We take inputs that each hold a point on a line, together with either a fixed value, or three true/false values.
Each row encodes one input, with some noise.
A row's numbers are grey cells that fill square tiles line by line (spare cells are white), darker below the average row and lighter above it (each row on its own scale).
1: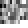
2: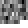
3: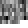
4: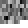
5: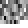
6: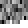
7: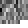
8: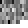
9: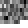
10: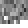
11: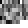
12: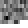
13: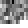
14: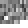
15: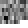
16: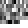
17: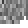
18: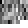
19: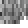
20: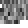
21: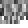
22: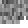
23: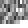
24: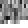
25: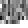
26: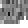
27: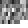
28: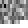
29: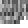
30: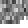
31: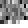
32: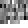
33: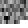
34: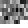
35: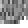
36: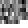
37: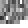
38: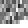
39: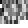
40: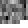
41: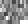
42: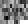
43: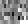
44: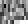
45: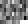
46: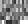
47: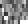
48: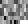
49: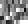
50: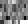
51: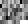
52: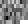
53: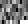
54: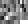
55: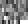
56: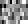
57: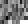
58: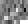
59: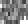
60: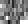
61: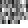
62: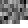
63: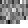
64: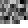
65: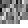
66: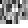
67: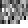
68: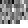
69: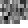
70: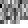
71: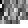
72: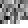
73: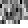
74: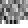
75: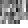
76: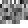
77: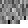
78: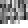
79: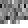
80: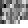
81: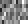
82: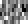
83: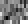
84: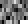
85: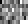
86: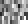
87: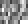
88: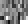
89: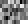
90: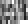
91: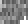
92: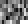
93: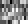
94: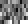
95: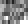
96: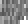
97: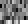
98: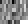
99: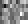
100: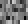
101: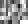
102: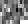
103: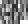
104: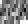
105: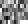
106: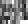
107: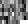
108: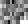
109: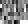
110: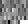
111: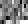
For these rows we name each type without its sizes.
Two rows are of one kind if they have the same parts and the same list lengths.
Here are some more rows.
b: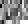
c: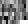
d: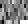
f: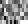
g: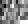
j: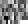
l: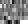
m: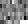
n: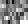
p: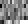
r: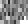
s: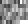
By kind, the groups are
b, c, d, j, m, p
f, g, l, n, r, s

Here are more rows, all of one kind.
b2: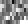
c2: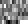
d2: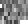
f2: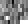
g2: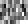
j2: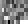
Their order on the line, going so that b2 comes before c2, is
g2, j2, f2, d2, b2, c2.
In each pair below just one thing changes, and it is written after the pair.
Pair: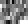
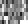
the place on the line
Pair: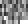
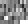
one of the three true/false values
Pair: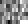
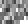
one of the three true/false values
